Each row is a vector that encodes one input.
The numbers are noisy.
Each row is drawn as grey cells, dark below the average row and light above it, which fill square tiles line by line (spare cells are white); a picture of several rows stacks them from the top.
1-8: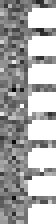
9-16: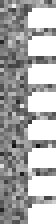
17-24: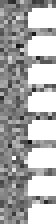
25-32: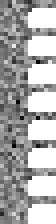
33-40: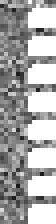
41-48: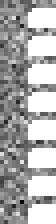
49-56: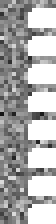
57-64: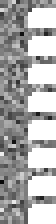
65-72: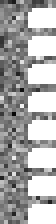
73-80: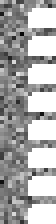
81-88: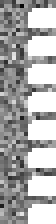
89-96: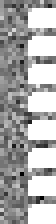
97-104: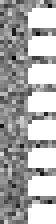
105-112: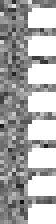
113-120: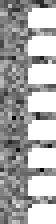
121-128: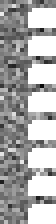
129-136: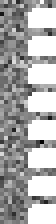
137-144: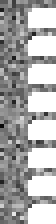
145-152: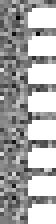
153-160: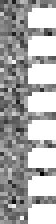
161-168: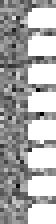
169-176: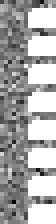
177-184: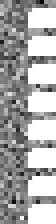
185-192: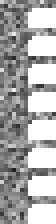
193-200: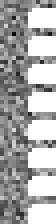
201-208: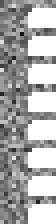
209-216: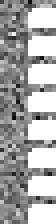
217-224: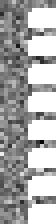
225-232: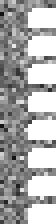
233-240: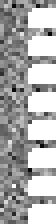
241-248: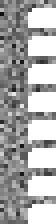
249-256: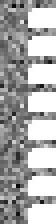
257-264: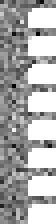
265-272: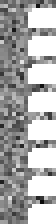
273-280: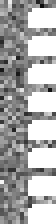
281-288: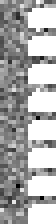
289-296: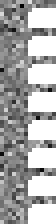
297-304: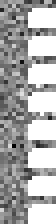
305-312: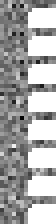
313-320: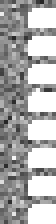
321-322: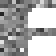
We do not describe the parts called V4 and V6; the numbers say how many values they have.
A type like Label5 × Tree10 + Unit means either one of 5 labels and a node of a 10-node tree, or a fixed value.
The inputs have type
(Bool × V4 + V6) × Tree10.
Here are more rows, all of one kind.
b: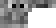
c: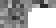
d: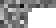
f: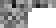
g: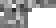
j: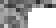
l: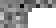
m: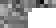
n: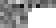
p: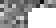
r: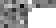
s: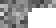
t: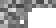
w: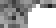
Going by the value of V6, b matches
d, l and n.
